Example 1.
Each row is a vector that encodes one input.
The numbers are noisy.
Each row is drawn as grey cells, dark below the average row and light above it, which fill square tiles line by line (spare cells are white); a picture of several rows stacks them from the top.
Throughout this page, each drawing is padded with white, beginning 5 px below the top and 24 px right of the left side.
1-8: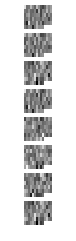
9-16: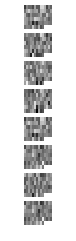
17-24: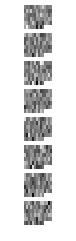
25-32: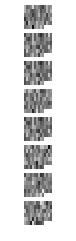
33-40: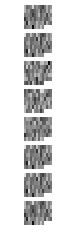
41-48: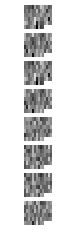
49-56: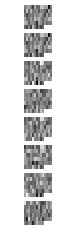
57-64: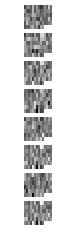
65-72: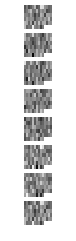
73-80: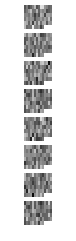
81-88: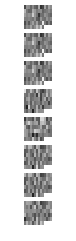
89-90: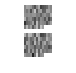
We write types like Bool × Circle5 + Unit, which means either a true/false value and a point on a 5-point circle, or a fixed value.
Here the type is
Label7 + Line6.
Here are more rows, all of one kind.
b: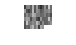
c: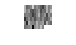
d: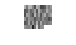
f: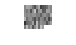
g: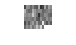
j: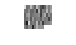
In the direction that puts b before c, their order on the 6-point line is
b, g, f, d, j, c.
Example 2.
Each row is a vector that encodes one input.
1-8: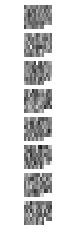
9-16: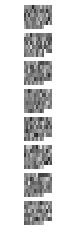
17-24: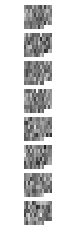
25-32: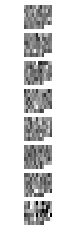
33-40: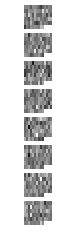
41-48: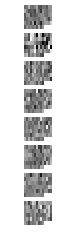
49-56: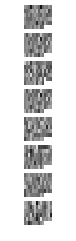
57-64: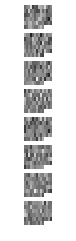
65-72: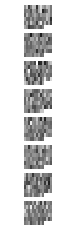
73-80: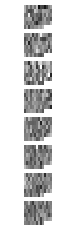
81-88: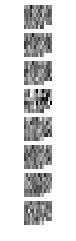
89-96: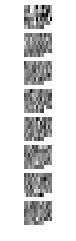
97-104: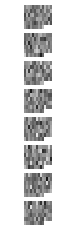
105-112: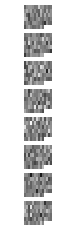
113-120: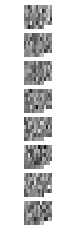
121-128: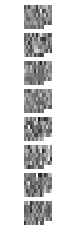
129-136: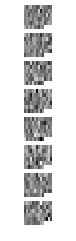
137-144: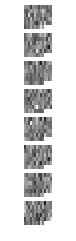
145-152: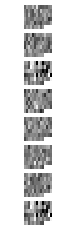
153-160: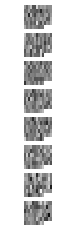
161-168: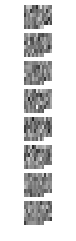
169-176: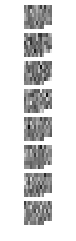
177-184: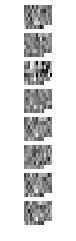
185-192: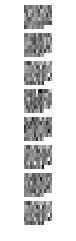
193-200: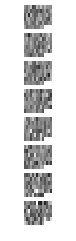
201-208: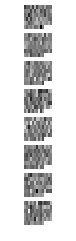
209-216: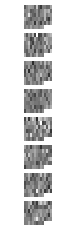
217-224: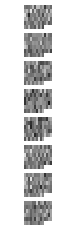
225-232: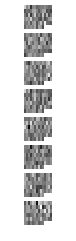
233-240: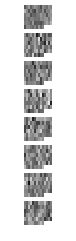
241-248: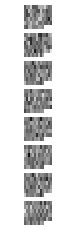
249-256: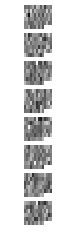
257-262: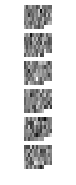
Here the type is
Tree18 × Tree18 + Unit.
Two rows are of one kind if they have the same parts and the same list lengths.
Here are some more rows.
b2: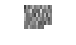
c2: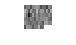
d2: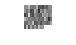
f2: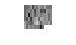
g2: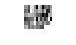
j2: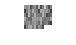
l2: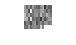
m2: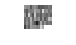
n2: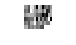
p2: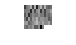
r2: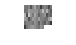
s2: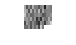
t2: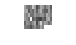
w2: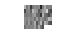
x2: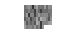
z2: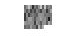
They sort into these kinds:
b2, c2, d2, f2, j2, l2, m2, p2, r2, s2, t2, w2, x2, z2
g2, n2

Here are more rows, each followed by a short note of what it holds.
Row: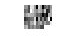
a fixed value
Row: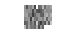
a node of each of two 18-node trees
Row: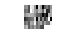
a fixed value
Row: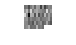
a node of each of two 18-node trees
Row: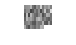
a node of each of two 18-node trees
